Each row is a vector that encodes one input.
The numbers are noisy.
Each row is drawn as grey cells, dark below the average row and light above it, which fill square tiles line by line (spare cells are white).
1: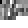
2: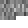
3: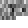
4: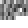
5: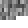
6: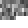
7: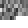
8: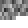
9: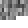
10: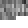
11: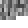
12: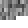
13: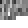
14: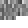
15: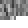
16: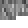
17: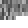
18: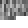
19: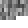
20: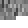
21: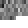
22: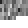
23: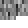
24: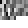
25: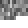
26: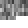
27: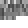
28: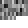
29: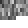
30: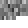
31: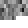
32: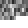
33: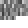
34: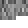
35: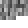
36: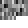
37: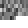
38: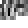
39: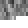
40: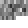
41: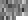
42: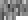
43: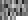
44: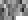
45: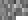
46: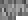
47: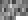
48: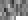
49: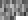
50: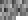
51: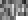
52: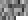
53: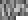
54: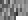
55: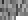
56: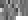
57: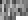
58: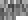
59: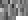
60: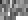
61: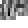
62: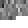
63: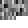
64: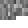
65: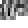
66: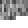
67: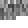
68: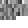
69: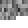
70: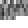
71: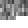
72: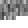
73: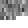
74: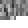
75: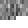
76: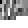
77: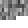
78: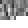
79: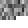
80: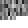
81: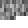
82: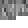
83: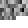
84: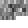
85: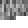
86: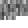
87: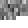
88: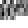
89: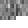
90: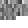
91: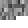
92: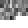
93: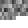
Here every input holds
either a fixed value, or one of 5 labels and a node of an 8-node tree, or a node of a 7-node tree.
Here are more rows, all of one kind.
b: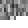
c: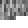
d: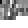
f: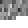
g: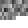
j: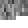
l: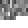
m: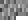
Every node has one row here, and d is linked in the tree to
l.
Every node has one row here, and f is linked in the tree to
g and m.
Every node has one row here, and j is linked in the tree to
c and m.
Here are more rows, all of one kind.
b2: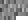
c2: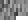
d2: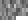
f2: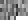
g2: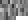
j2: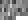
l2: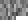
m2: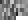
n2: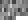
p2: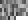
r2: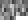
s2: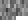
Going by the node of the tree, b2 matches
j2 and n2.
